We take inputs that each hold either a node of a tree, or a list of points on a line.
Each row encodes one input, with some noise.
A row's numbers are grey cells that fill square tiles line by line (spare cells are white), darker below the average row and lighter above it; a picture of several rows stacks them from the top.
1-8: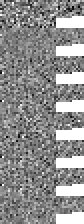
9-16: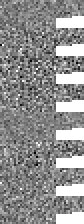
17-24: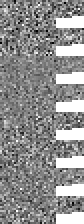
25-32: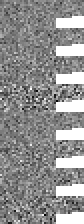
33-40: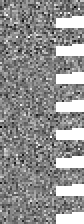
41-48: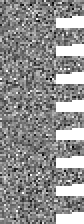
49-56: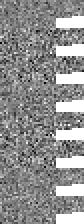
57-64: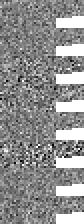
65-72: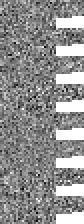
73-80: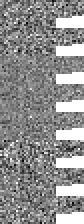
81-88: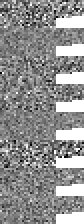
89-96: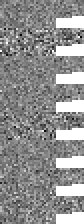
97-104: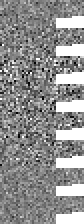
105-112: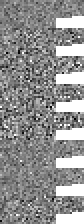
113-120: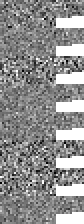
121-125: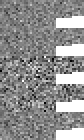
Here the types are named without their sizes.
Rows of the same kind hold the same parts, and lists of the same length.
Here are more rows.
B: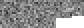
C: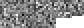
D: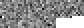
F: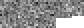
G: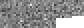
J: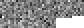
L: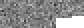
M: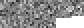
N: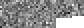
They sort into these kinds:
B, G, L
C
D, J
F, M, N

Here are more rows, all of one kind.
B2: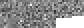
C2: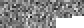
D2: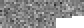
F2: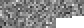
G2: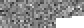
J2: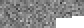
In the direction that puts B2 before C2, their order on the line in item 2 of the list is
D2, G2, B2, F2, J2, C2.
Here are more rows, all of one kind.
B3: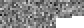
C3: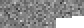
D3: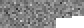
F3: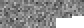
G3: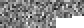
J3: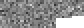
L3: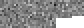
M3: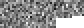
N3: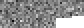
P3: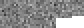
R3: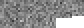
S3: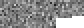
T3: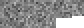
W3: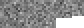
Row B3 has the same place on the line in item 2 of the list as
D3, G3 and W3.
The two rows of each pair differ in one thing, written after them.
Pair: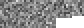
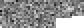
the place on the line in item 2 of the list
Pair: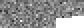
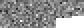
the place on the line in item 2 of the list
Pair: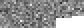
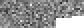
the place on the line in item 2 of the list
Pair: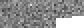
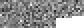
the place on the line in item 1 of the list
